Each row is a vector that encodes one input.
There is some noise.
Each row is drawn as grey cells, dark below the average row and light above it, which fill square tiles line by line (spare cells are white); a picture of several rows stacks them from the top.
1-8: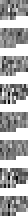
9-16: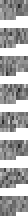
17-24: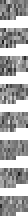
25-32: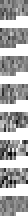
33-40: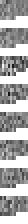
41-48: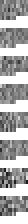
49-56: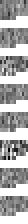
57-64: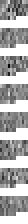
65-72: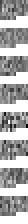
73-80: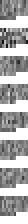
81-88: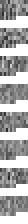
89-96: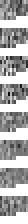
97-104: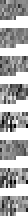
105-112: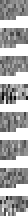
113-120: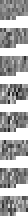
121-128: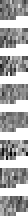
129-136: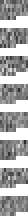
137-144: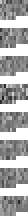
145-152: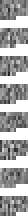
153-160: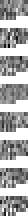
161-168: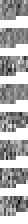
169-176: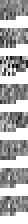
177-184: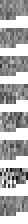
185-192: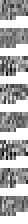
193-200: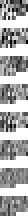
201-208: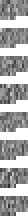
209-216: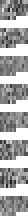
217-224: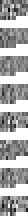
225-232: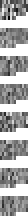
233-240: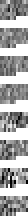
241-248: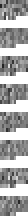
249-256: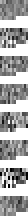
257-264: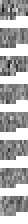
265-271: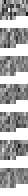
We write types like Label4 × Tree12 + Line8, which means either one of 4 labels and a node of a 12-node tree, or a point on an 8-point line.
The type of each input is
Bool × (Circle17 + Unit) × (Tree8 + Unit).
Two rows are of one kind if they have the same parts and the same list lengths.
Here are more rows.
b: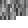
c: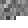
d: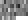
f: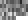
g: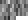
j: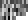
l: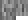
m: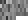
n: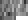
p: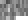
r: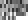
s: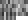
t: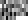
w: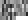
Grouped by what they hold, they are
b, g, j, n
c, l, m, s, t
d, f, p, r
w

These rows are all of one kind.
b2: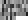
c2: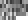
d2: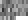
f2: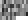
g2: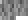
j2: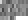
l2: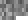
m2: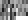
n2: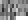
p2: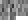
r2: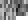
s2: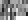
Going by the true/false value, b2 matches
f2 and r2.
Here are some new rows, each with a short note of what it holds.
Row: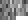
a node of an 8-node tree and a true/false value
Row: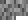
a point on a 17-point circle, a node of an 8-node tree and a true/false value
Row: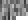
a node of an 8-node tree and a true/false value
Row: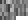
a node of an 8-node tree and a true/false value
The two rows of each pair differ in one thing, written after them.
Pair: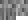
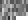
the node of the tree
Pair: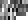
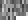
the true/false value
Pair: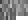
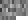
the node of the tree
